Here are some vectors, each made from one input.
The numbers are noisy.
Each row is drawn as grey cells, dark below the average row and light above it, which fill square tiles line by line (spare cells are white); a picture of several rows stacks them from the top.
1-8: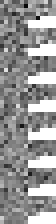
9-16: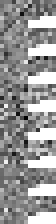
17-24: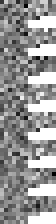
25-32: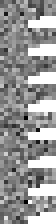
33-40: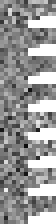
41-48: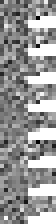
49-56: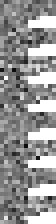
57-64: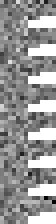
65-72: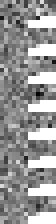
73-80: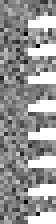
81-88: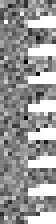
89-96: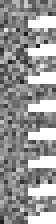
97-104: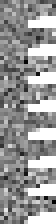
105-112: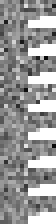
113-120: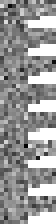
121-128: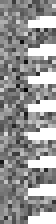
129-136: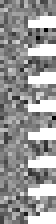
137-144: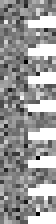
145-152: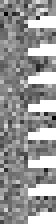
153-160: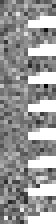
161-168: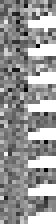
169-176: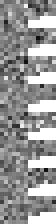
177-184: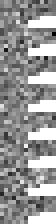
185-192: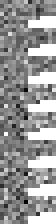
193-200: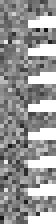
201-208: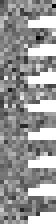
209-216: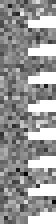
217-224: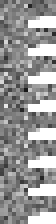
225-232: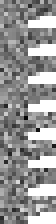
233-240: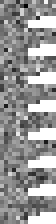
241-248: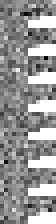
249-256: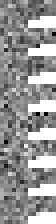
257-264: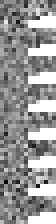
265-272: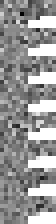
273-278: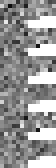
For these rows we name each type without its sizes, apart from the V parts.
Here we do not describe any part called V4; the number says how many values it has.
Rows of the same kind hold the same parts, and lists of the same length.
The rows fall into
8 kinds.
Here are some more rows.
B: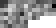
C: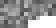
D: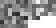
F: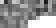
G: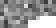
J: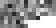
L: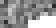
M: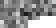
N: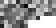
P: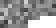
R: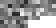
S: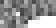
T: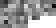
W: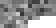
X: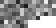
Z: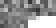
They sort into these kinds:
B, M, T
C, P, S, Z
D
F, L, W
G
J
N
R, X

